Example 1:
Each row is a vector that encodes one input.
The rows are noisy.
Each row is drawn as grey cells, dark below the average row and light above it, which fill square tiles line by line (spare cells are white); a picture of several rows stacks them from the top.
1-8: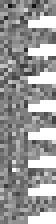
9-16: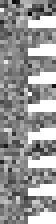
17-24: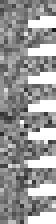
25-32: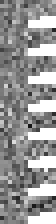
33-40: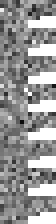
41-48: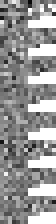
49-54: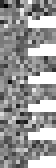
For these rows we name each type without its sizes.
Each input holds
a point on a line.
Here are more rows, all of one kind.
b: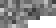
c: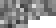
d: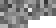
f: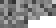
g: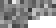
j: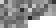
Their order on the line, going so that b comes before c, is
b, j, d, c, f, g.
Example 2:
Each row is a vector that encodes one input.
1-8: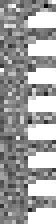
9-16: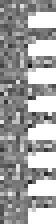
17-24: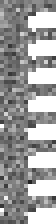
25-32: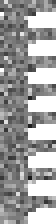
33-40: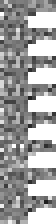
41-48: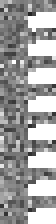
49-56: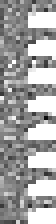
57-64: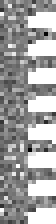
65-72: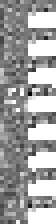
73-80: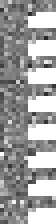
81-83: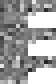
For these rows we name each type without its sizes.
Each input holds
three true/false values.
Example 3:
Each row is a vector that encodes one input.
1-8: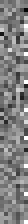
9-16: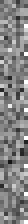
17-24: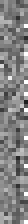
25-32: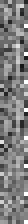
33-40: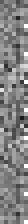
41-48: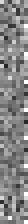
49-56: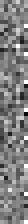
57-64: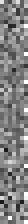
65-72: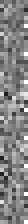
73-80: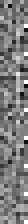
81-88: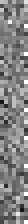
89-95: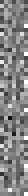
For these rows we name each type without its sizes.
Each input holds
three true/false values.
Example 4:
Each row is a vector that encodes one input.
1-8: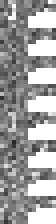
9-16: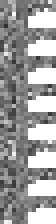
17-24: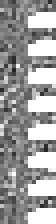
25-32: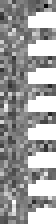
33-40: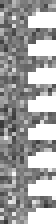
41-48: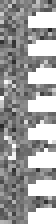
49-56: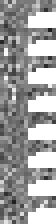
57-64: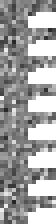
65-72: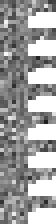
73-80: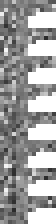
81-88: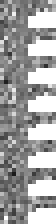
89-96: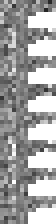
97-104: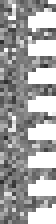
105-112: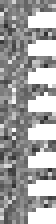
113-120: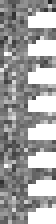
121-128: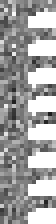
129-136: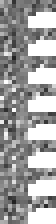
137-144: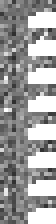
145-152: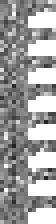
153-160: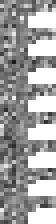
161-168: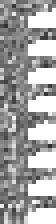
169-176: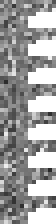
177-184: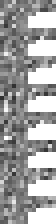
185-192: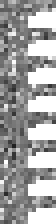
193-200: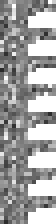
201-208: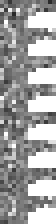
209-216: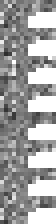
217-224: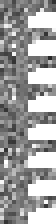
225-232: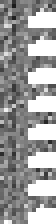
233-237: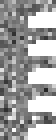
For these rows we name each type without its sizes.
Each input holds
three true/false values.
